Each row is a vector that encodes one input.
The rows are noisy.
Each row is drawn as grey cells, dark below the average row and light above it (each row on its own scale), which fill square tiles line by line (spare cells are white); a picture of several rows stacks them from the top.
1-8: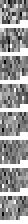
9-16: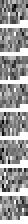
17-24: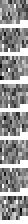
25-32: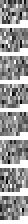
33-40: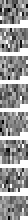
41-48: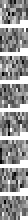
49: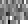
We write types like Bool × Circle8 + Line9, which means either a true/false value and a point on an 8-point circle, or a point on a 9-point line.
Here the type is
(Bool × Bool × Bool + Unit) × Line5.
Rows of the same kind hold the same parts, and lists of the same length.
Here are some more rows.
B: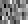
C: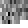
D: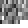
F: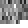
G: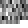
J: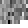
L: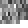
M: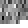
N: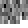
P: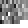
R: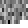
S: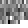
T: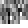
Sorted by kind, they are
B, C, D, F, J, L, M, N, P, R, S, T
G

